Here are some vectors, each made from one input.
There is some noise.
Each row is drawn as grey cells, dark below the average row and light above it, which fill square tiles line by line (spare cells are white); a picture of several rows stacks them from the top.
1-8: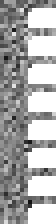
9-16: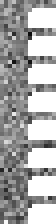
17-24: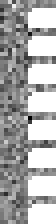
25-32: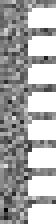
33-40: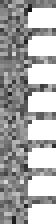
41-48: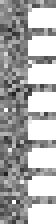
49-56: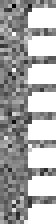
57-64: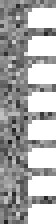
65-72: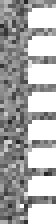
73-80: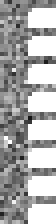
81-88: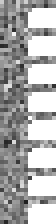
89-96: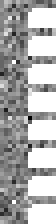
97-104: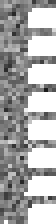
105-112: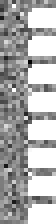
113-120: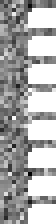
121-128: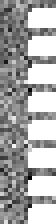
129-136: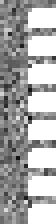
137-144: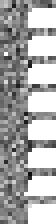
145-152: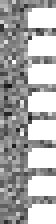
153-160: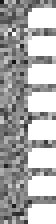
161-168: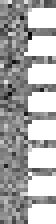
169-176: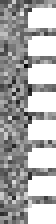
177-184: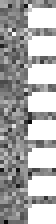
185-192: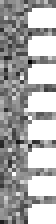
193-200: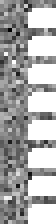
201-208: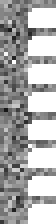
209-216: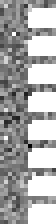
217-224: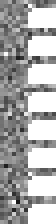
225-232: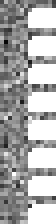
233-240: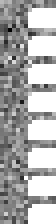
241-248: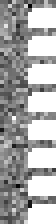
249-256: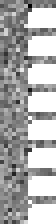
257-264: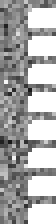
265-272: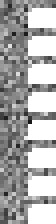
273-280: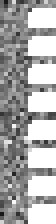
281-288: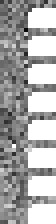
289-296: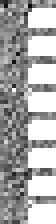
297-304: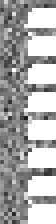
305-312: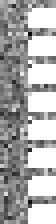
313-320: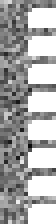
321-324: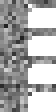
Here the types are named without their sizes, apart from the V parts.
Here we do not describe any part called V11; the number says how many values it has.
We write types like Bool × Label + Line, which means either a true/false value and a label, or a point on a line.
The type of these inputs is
(Circle + Line) × V11.
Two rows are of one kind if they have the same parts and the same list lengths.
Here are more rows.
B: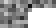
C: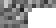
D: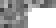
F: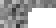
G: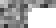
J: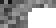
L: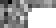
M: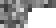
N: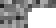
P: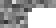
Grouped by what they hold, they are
B, J, L, M, N, P
C, D, F, G

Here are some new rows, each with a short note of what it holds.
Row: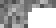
a point on a circle and a value of V11
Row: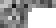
a point on a line and a value of V11
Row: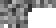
a point on a circle and a value of V11
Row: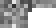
a point on a circle and a value of V11
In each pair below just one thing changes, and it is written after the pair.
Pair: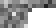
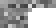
the value of V11
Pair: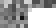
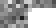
the place on the line
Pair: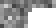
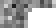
the place on the line
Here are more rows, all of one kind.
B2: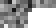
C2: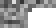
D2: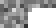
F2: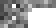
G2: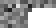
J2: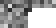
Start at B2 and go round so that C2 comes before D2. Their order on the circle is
B2, F2, C2, D2, G2, J2.
